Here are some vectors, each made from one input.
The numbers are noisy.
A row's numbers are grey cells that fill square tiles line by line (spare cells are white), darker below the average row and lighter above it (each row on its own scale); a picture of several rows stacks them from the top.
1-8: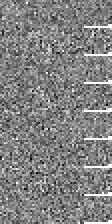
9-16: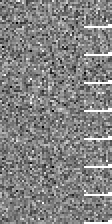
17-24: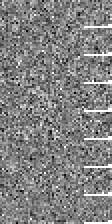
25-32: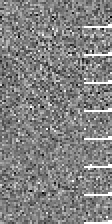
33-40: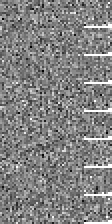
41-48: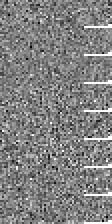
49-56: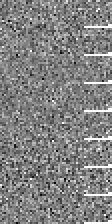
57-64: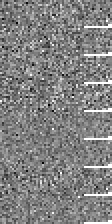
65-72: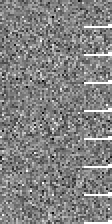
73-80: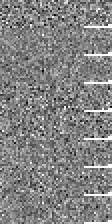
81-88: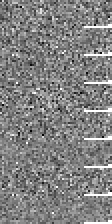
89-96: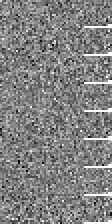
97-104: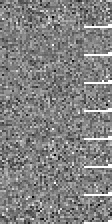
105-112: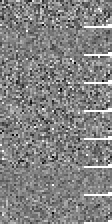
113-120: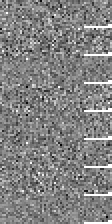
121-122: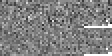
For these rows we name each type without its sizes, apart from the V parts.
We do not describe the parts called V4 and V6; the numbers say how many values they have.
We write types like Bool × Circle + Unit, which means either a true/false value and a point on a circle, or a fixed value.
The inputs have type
Label × (Label + V4 × V6).
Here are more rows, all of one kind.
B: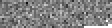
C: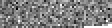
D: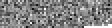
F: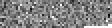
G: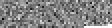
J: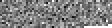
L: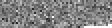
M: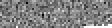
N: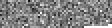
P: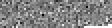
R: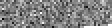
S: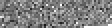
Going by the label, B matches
C, F and S.
